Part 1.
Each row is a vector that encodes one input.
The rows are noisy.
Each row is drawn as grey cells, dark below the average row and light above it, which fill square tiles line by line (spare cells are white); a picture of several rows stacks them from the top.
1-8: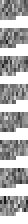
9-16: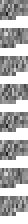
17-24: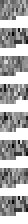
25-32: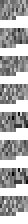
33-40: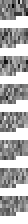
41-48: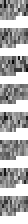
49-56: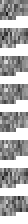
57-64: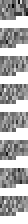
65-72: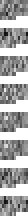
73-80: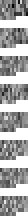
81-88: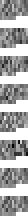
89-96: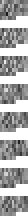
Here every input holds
a point on an 11-point line.
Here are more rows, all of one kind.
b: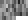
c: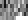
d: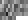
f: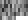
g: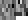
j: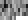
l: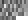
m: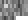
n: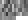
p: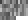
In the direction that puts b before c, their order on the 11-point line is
g, b, m, l, p, d, n, f, j, c.
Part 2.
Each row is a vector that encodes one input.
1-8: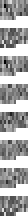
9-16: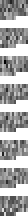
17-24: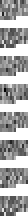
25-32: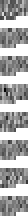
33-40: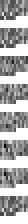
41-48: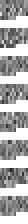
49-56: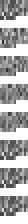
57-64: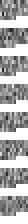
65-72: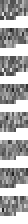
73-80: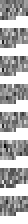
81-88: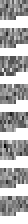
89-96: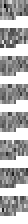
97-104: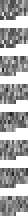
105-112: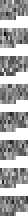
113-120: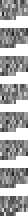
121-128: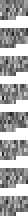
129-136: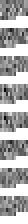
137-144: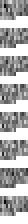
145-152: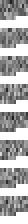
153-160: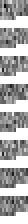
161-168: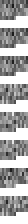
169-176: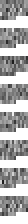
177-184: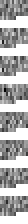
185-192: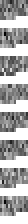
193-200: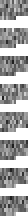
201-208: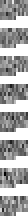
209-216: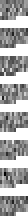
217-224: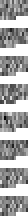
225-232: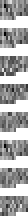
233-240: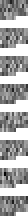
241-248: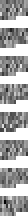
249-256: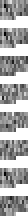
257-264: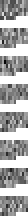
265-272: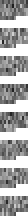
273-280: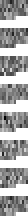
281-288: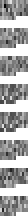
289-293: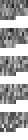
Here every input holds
a node of a 9-node tree.
